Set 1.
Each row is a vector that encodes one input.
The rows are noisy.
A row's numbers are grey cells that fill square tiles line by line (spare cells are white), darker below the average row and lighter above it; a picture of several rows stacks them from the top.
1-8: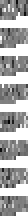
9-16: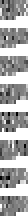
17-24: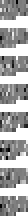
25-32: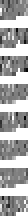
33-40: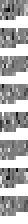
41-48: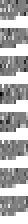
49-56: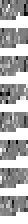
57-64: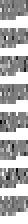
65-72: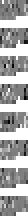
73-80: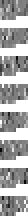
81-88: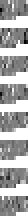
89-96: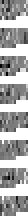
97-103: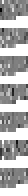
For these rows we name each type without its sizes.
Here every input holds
a point on a line and three true/false values.
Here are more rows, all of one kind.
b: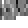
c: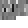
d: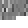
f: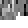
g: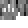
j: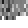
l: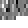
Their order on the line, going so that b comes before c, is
j, l, b, g, f, d, c.
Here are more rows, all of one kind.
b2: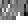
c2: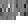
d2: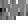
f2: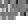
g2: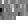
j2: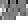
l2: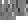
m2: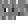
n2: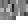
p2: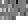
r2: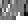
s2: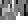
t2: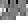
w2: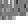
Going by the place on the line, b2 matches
c2, m2 and r2.
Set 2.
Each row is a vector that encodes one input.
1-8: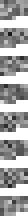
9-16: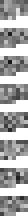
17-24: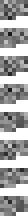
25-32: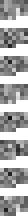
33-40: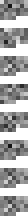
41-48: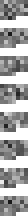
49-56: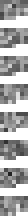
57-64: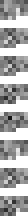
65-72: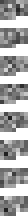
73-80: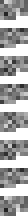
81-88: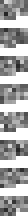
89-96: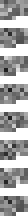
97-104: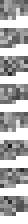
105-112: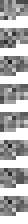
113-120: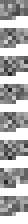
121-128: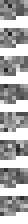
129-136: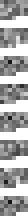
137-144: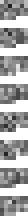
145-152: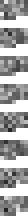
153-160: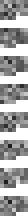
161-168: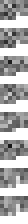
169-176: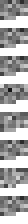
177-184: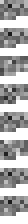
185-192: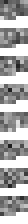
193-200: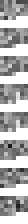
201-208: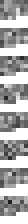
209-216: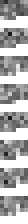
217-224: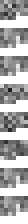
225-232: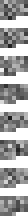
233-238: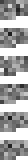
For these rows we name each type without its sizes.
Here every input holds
either a point on a line, or three true/false values.
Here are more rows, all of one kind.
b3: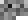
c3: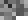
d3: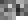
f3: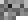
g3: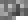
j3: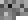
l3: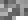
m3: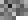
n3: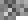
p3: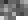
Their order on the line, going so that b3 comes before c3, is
d3, g3, l3, n3, j3, f3, b3, m3, c3, p3.
